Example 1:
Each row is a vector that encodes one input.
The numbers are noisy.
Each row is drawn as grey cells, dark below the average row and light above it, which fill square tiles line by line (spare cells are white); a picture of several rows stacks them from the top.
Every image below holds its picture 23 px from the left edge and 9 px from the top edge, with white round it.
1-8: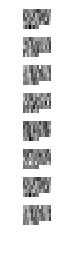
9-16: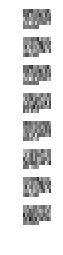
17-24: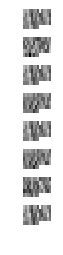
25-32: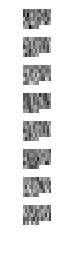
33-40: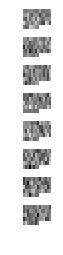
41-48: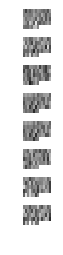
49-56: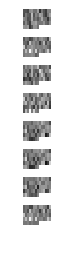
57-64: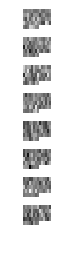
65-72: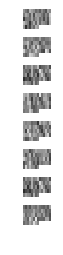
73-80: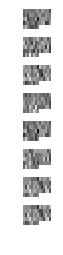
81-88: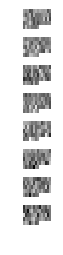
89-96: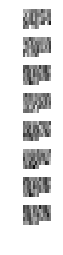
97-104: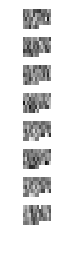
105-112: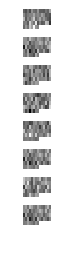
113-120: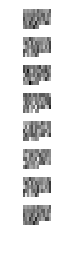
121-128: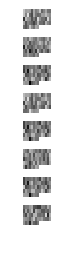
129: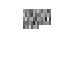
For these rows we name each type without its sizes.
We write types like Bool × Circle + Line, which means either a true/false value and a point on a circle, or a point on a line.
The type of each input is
Bool × Bool × Bool × Bool.
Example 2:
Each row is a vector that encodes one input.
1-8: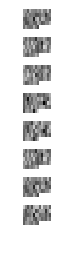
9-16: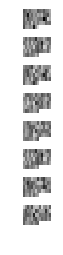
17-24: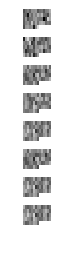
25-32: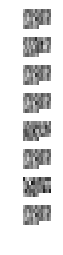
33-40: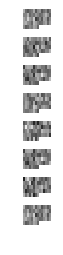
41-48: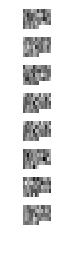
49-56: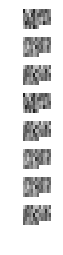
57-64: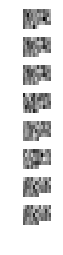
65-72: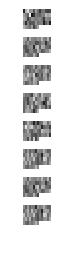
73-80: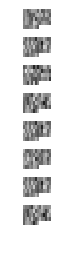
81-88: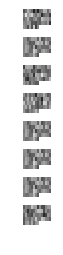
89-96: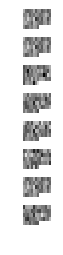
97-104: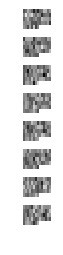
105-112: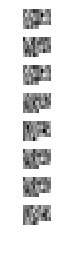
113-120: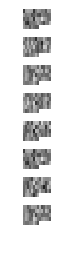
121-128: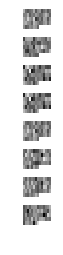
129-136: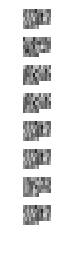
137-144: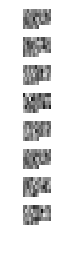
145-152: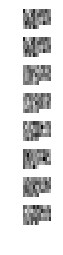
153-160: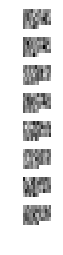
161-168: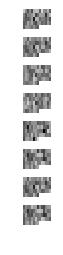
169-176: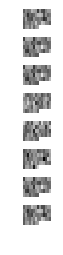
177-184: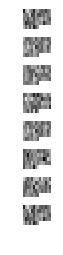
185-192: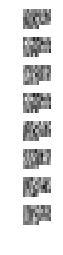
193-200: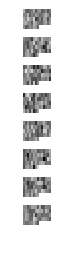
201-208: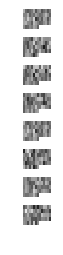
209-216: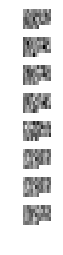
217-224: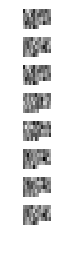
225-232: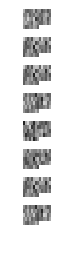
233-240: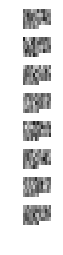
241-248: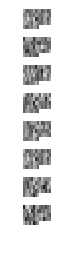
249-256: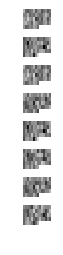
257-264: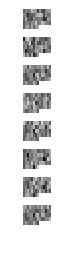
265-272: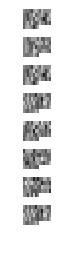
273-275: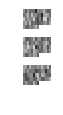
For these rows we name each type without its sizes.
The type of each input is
Line.
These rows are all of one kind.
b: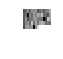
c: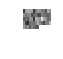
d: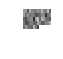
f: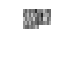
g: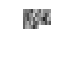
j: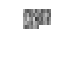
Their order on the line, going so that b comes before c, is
f, j, b, g, d, c.
